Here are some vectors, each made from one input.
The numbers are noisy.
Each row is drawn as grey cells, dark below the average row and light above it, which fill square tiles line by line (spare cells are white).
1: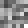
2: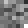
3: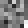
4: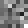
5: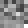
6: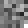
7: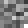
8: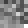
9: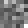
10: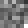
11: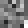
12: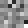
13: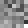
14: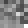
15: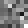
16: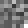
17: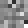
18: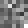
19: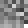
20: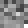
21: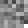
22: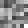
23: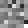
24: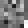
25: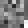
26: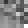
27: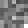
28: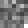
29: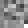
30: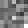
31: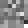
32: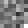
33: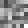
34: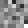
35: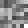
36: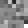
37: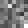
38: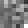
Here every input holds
a true/false value, together with either a fixed value, or a point on a 3-point line and a point on a 4-point line.
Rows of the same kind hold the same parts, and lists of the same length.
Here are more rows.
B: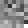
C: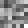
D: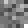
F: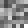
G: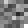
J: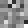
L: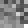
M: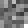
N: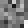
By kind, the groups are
B, D, G, J, L, M
C, F, N

